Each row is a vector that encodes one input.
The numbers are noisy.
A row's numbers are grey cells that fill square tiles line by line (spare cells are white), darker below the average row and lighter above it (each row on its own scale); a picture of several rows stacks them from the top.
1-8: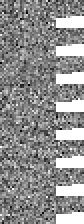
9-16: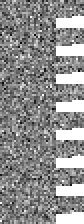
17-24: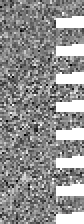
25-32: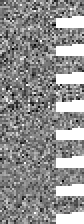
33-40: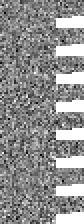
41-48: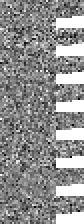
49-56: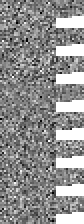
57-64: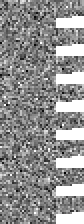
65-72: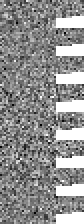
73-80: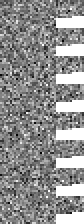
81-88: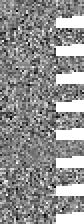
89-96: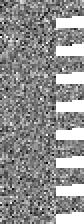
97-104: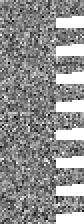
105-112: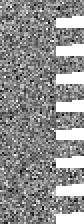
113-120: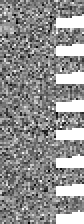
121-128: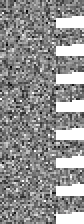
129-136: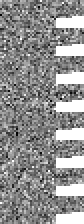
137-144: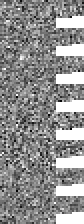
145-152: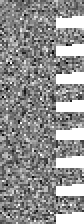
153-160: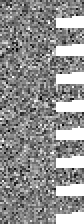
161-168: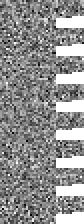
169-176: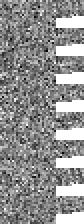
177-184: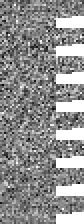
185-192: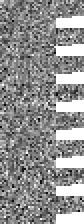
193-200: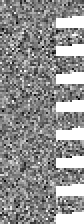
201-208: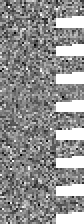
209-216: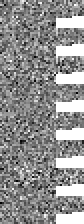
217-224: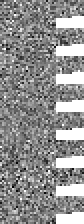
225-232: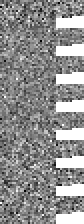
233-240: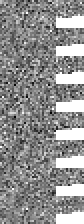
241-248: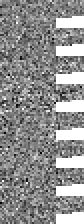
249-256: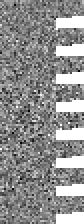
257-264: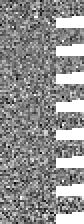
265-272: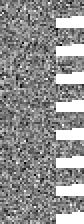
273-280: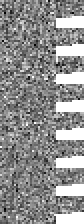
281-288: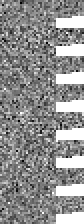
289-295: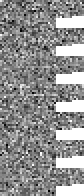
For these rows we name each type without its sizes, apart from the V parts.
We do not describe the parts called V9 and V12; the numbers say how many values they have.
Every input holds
either a label and a value of V12, or a point on a line and a value of V9.
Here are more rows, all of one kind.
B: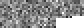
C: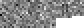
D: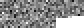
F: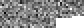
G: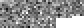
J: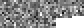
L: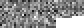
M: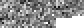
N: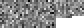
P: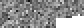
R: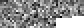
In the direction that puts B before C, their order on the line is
F, P, M, B, R, J, D, G, L, N, C.
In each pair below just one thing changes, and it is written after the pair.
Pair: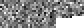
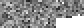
the place on the line
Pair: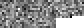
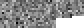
the value of V9
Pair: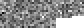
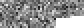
the value of V9
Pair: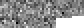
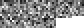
the value of V9
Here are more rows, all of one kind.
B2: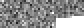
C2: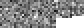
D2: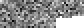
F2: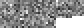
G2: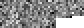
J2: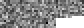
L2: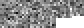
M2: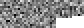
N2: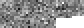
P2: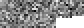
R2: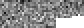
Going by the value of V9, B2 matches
C2, G2, M2 and N2.
